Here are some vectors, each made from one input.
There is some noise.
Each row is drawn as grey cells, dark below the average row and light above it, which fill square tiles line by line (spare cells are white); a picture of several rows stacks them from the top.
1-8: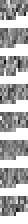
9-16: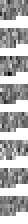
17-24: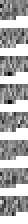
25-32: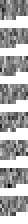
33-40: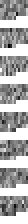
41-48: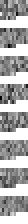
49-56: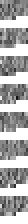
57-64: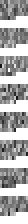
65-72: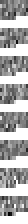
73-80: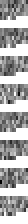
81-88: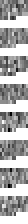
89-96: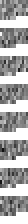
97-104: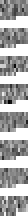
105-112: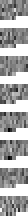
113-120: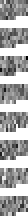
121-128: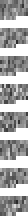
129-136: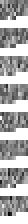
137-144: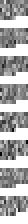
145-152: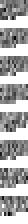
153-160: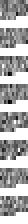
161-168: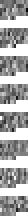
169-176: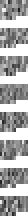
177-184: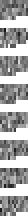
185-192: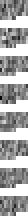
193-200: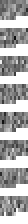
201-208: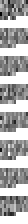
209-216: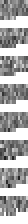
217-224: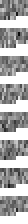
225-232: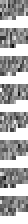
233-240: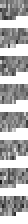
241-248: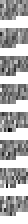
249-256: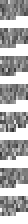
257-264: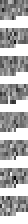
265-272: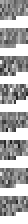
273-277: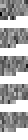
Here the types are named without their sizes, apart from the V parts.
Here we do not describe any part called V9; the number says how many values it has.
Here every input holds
a point on a line, together with a list of items, each either a point on a line, or a value of V9.
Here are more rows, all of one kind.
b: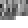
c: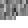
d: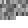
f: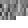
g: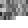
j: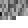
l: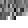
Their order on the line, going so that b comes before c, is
l, j, f, b, g, c, d.
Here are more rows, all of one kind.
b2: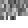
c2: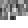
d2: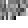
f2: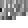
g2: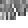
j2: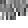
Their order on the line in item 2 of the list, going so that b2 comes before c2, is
b2, d2, j2, g2, f2, c2.
